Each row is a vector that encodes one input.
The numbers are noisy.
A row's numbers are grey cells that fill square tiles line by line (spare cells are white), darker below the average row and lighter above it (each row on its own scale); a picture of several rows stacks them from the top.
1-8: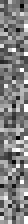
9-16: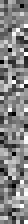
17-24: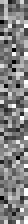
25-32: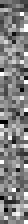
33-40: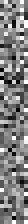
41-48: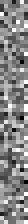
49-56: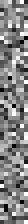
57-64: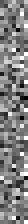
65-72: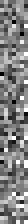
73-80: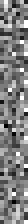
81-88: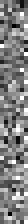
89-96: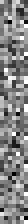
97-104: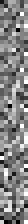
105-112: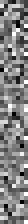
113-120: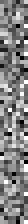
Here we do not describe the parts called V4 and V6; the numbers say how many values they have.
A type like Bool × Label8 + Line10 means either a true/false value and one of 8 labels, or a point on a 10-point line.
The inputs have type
Bool × V6 + (Tree8 + Unit) × V4.
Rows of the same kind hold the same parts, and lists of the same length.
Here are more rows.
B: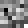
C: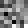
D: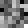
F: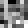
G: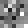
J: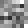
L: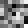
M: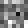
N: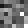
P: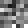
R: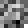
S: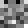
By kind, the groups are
B, F, G, J, L, M
C, N, P
D, R, S

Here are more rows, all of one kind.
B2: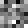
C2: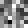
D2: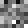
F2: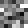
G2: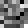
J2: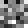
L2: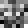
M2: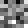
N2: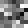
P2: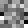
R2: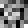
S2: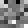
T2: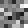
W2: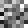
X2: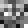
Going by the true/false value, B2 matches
C2, D2, P2 and R2.
